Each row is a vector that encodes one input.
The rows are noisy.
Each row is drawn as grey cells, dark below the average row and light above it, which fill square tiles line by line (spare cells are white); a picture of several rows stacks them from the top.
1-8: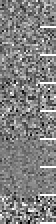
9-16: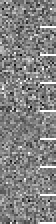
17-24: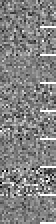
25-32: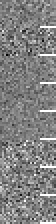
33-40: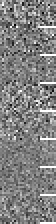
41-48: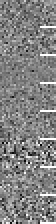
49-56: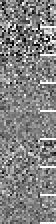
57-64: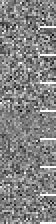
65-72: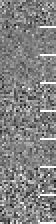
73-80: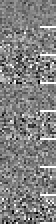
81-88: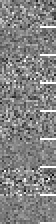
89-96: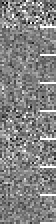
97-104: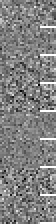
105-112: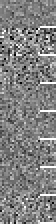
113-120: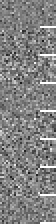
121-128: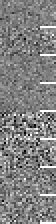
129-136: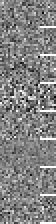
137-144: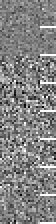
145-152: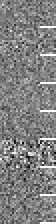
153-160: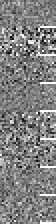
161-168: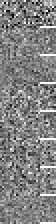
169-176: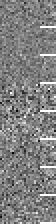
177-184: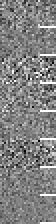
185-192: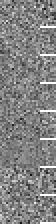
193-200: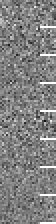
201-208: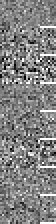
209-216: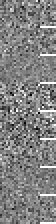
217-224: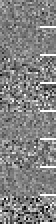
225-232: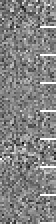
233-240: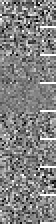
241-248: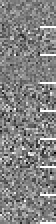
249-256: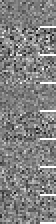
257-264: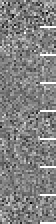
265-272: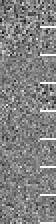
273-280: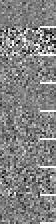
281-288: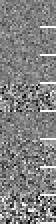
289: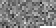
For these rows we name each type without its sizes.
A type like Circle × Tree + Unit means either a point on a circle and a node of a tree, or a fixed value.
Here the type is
Circle + Tree × Tree × Tree × Tree.
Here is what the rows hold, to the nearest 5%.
About 30% of them hold a point on a circle. The rest hold a node of each of four trees.
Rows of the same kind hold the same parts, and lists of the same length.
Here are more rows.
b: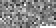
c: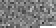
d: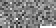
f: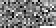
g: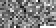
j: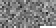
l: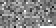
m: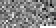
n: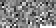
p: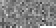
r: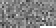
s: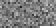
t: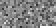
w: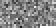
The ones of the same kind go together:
b, d, m, n, t, w
c, f, g, j, l, p, r, s

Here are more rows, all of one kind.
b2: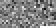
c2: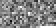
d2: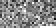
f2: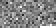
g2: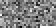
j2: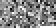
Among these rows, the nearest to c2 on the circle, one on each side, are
f2 and j2.
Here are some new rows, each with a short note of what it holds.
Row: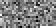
a point on a circle
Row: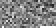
a point on a circle
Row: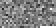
a point on a circle
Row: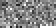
a point on a circle
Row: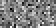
a node of each of four trees
